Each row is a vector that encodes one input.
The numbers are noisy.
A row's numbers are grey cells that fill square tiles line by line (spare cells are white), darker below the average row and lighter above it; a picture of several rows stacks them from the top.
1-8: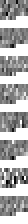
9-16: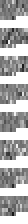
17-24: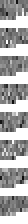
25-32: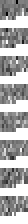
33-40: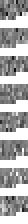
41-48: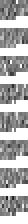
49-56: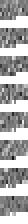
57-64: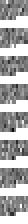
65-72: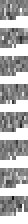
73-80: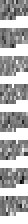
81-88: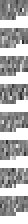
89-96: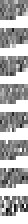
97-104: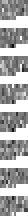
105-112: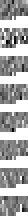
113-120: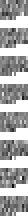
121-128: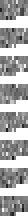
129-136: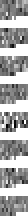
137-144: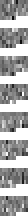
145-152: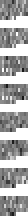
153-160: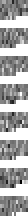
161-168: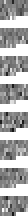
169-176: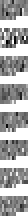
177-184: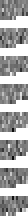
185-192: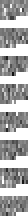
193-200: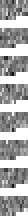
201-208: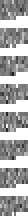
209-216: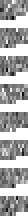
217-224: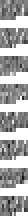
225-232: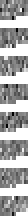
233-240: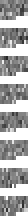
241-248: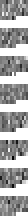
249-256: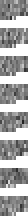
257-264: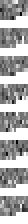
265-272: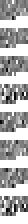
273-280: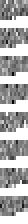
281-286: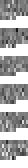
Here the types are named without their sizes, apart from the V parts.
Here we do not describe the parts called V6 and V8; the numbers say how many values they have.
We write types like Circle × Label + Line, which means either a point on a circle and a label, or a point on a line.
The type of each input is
Bool × Circle × Tree × V6 × V8 + Unit.
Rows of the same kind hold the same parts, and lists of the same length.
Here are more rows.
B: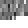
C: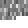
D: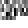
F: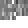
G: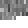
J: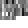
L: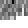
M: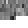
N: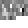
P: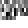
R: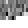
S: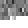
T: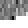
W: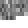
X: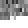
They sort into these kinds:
B, C, F, G, J, L, M, N, R, S, T, W, X
D, P

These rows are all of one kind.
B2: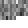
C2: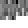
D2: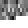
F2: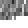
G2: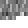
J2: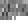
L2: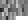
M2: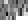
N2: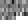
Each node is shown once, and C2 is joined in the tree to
D2 and G2.
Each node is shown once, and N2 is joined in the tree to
F2 and G2.
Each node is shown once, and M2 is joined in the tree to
J2.
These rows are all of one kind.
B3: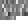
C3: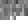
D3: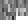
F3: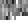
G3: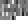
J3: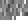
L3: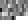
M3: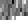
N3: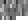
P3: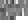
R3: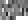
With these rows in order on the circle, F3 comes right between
L3 and R3.
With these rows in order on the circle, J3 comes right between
B3 and N3.
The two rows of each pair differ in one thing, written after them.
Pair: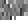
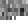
the true/false value
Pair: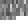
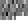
the node of the tree
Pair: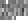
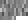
the node of the tree
